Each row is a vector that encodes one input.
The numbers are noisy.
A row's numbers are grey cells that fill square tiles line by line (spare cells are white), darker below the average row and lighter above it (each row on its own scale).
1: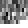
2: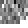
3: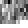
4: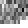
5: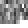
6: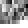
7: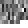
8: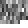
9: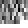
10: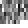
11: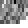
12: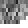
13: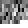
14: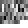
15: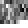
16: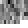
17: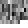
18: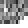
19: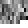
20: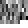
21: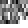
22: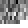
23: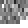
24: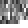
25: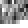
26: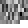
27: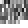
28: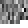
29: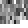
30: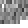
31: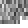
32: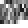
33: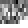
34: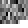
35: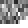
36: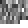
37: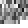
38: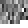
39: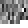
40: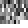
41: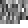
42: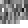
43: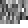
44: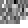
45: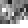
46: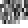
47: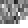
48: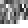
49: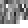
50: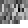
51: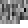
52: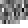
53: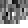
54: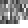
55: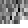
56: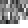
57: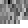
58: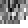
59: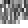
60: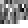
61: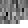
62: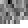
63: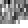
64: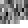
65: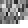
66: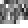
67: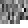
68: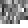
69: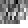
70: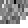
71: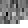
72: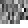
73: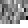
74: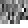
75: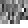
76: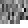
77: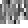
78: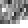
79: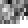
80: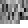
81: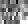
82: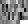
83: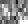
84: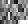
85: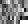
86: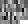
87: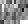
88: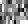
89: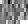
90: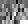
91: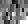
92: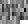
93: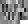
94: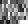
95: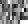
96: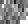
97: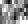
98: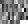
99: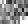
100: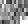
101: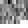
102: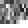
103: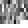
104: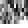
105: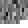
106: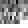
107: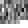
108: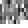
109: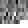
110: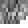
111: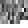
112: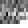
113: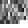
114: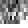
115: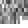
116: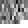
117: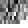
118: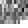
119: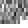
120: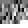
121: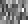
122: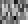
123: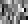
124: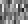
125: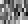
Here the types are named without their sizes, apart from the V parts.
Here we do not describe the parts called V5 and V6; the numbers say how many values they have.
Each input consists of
either a point on a line, a true/false value and a value of V6, or a value of V5.
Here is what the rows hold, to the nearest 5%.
About 75% of them hold a point on a line, a true/false value and a value of V6. The rest hold a value of V5.
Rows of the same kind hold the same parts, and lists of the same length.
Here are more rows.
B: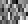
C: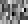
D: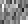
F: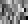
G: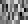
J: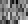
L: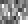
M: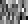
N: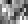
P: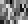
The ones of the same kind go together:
B, D, J, L, N, P
C, F, G, M

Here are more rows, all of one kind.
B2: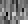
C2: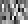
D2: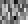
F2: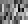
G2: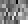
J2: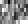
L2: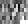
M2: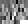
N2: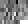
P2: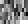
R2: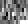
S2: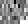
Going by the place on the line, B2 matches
D2, J2, M2 and N2.
